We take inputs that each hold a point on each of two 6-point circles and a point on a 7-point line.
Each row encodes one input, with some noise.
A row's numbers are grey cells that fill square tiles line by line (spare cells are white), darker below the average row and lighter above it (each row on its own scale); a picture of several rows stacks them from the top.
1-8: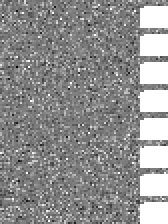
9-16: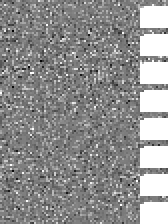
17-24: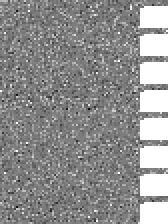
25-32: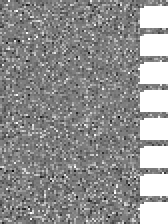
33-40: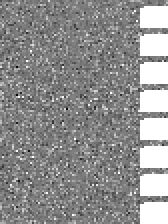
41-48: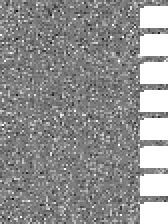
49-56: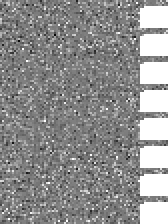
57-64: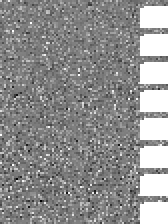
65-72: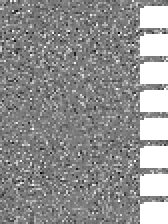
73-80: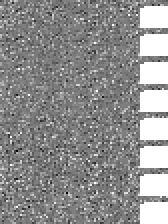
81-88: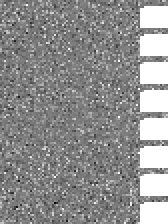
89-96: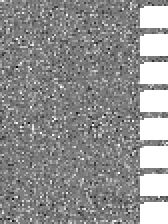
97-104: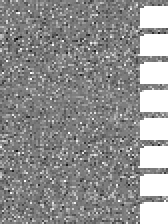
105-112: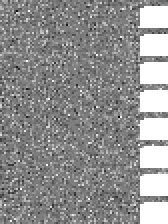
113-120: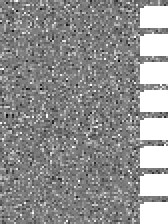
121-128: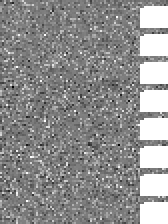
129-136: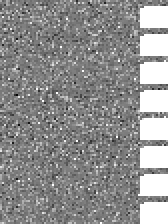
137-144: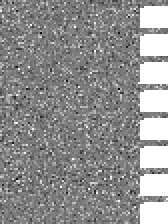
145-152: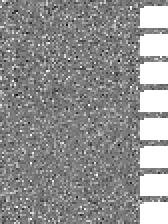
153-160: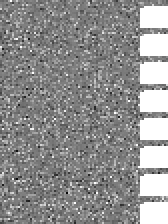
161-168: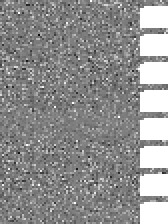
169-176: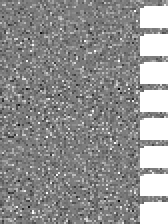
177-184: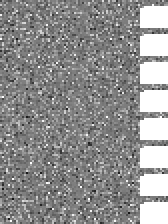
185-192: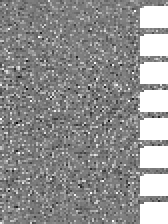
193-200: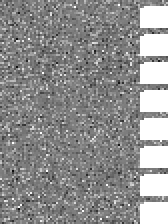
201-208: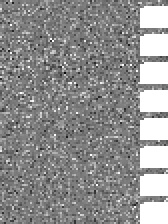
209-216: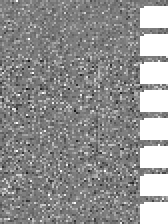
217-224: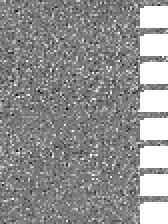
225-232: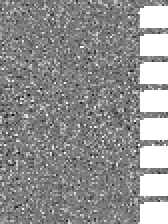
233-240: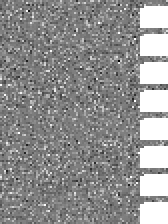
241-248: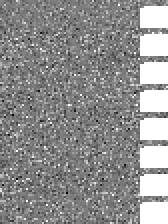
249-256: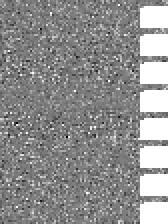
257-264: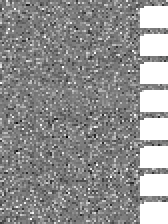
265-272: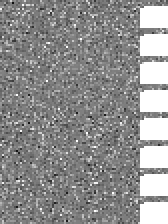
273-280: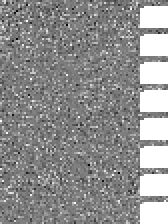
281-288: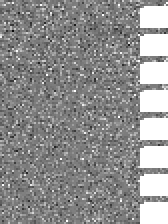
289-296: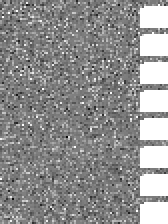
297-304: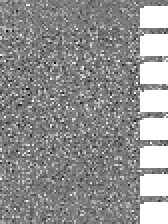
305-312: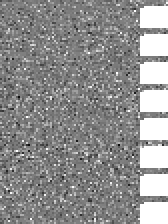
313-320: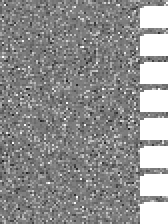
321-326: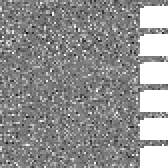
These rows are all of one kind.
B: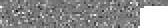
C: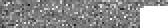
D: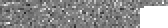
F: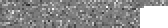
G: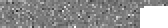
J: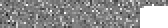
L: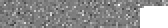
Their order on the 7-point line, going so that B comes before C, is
B, D, F, L, G, C, J.
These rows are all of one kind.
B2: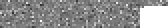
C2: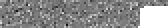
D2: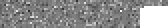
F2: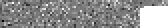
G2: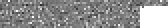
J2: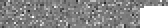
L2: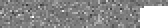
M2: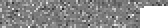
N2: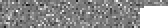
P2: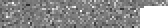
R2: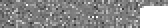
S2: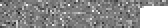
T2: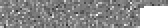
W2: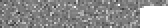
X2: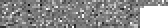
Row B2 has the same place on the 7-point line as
G2, L2, M2 and W2.
